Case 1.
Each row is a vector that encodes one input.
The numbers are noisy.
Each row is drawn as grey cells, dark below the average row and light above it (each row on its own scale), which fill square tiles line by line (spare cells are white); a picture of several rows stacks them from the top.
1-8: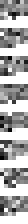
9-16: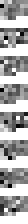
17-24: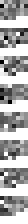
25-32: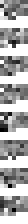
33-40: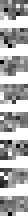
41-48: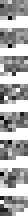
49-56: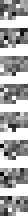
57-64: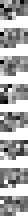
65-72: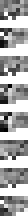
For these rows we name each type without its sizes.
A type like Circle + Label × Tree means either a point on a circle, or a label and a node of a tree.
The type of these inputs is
Bool × Bool × Bool × Bool + Circle.
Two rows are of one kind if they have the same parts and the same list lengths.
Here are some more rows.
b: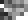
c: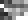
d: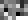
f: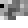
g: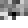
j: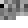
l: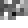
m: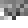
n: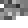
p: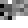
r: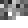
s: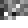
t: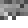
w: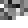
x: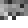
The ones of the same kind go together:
b, c, n, r, w
d, f, g, j, l, m, p, s, t, x

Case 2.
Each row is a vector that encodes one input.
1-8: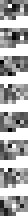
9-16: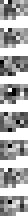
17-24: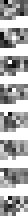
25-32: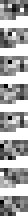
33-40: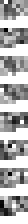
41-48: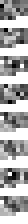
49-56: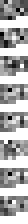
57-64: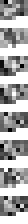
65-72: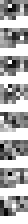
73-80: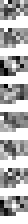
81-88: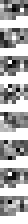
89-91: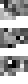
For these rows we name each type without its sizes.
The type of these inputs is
Bool × Circle.
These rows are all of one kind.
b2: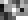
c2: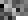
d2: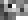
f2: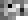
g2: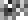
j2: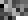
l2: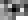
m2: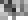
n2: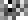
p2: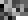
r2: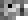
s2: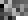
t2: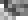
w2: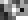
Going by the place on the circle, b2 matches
g2, n2 and w2.
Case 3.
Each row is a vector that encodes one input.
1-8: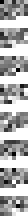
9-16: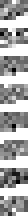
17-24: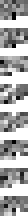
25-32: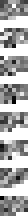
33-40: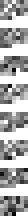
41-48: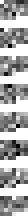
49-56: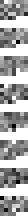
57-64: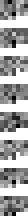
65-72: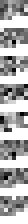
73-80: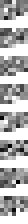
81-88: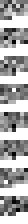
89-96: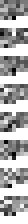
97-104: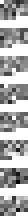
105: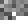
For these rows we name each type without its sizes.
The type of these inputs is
Bool × Bool × Bool × Bool + Circle + Unit.
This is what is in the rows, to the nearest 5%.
About 20% of them hold a point on a circle. About 5% of them hold a fixed value. The rest hold four true/false values.
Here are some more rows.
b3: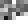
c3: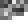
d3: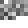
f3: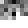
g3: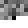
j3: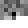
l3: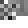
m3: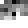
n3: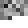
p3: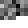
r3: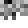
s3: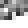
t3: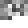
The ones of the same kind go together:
b3, c3, f3, g3, j3, m3, n3, r3, s3, t3
d3, l3
p3

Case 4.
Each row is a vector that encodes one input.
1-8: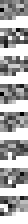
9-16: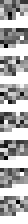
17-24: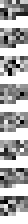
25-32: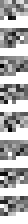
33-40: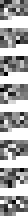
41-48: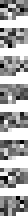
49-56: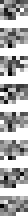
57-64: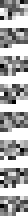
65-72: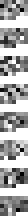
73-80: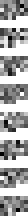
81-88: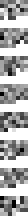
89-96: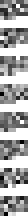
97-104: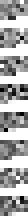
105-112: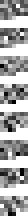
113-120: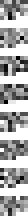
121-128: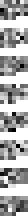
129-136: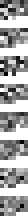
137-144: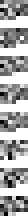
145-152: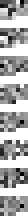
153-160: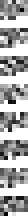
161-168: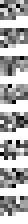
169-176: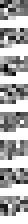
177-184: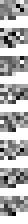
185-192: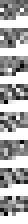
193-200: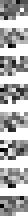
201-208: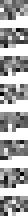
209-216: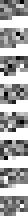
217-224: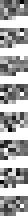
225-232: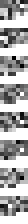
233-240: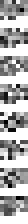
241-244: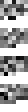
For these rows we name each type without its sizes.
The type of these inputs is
Bool × Bool × Bool + Line.
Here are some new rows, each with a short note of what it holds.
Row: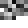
three true/false values
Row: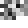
three true/false values
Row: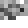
three true/false values
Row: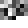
three true/false values
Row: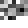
three true/false values
